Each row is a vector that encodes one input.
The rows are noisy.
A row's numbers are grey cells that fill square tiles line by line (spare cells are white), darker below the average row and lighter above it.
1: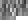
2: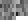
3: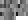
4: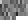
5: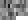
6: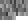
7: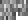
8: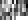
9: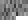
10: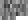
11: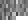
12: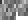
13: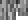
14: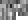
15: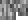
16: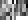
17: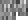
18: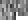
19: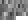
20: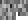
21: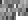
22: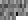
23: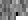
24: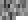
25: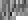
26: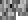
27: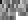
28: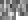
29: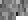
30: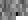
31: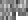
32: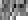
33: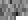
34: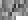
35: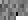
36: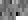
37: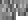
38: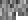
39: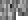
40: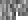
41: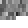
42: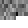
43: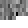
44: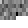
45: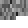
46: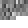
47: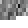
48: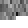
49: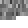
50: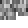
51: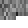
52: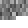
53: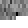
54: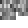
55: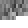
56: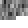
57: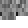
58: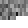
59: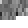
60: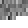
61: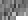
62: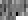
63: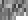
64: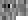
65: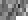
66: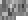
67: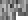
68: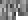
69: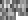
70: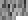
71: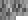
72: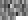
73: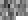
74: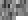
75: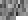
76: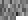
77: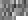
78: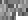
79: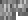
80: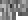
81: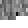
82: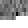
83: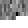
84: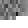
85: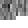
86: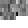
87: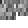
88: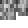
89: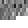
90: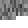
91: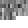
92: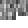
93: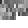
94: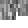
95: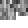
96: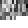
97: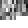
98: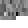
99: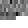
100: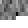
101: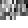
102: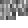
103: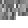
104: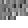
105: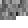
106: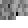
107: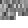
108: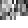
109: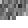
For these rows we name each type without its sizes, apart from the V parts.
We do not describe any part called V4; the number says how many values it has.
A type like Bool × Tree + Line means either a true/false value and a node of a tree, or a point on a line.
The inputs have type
List(Bool × V4).
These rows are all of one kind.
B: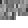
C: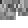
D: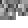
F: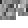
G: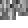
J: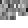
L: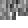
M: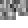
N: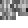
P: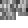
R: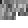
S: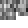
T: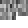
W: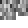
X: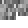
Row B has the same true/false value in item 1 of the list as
L, R, T and X.
